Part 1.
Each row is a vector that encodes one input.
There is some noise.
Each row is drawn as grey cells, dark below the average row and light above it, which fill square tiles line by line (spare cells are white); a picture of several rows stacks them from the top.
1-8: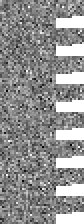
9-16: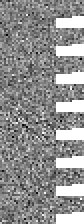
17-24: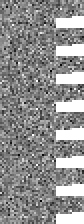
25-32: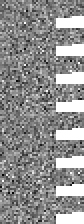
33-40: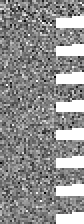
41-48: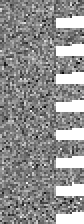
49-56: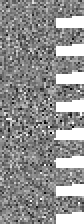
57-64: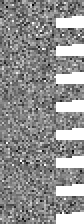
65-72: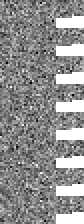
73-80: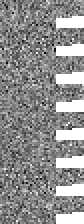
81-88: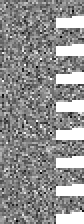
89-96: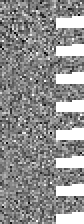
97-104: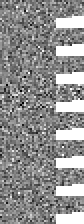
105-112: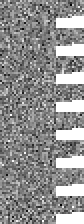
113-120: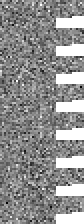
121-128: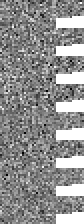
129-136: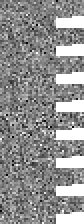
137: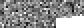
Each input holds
a point on a 14-point line, together with either a point on a 6-point line, or a point on a 9-point line.
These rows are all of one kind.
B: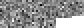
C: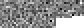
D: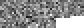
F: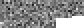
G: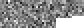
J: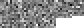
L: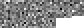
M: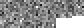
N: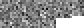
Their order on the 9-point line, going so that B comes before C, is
B, D, F, N, M, G, L, J, C.
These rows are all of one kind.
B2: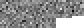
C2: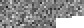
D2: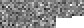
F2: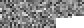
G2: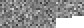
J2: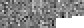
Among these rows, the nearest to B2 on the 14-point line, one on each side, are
C2 and G2.
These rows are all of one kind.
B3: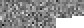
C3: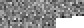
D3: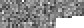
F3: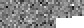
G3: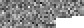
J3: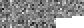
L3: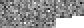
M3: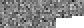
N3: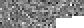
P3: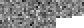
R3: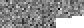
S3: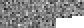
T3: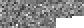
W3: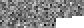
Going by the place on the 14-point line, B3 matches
C3, M3 and S3.
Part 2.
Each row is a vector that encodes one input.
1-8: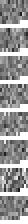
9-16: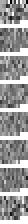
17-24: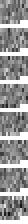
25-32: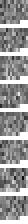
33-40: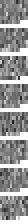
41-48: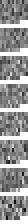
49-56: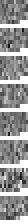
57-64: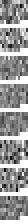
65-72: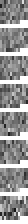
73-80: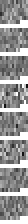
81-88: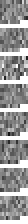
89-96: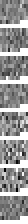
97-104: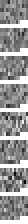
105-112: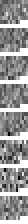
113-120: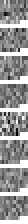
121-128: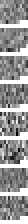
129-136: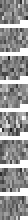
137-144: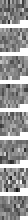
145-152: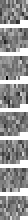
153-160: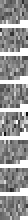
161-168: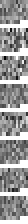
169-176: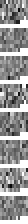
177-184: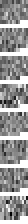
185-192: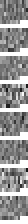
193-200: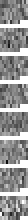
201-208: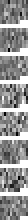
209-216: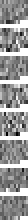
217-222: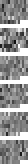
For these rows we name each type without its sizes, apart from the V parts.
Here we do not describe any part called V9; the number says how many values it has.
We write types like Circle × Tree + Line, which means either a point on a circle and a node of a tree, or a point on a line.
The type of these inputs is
(Bool × Bool × Bool × Bool + Unit) × V9 + Circle.
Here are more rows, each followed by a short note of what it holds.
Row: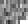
four true/false values and a value of V9
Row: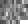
a value of V9
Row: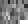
four true/false values and a value of V9
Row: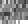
four true/false values and a value of V9
